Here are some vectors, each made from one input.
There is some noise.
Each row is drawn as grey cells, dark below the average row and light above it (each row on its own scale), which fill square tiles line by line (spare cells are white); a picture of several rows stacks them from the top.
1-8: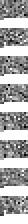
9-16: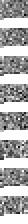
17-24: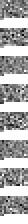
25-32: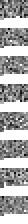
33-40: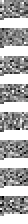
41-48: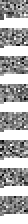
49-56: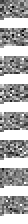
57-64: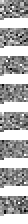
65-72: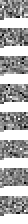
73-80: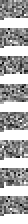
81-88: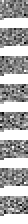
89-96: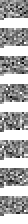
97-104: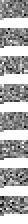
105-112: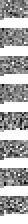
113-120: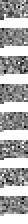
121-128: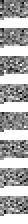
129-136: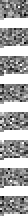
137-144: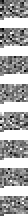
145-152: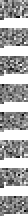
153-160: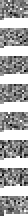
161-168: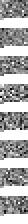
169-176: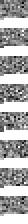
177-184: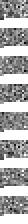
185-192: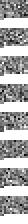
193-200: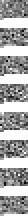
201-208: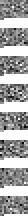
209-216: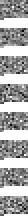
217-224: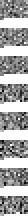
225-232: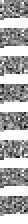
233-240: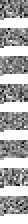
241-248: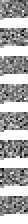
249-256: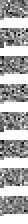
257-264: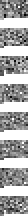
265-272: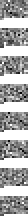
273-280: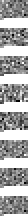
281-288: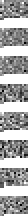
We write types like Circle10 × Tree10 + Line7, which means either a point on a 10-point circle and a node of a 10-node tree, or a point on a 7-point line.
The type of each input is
Bool × Bool × Bool × Bool.
